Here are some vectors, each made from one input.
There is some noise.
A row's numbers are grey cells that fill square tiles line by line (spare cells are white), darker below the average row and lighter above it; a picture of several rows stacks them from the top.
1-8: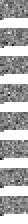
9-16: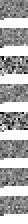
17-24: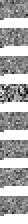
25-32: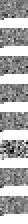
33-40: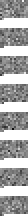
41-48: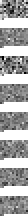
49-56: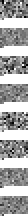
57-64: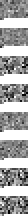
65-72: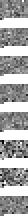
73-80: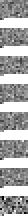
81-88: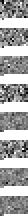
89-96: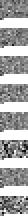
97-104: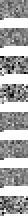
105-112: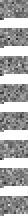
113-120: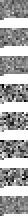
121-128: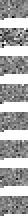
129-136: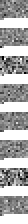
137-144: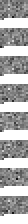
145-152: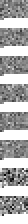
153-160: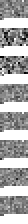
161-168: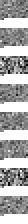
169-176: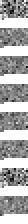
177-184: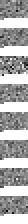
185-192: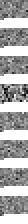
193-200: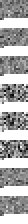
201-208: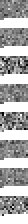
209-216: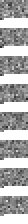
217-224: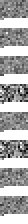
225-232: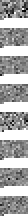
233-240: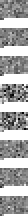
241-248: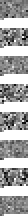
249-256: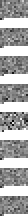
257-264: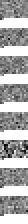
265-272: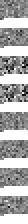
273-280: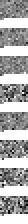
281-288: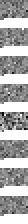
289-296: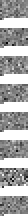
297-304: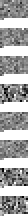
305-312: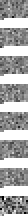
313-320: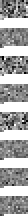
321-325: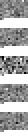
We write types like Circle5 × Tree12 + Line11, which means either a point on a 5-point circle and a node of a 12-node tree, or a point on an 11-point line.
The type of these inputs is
Bool × Circle16 + Circle9.
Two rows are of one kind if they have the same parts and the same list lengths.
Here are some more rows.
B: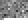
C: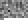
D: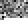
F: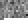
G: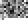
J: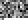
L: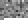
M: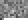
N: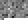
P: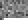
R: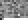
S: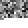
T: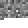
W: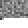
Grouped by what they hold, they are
B, C, F, L, M, N, P, R, T, W
D, G, J, S

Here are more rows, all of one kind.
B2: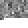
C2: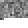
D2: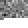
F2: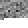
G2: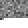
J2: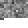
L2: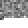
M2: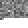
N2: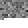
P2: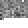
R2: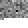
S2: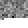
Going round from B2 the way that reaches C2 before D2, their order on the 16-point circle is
B2, C2, J2, S2, N2, G2, M2, D2, L2, F2, R2, P2.
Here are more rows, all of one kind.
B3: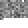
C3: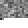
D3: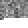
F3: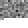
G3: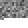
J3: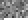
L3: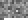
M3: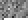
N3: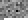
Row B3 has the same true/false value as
C3, D3 and L3.
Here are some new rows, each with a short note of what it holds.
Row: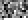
a point on a 9-point circle
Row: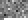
a point on a 16-point circle and a true/false value
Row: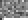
a point on a 16-point circle and a true/false value
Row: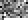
a point on a 9-point circle
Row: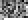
a point on a 9-point circle
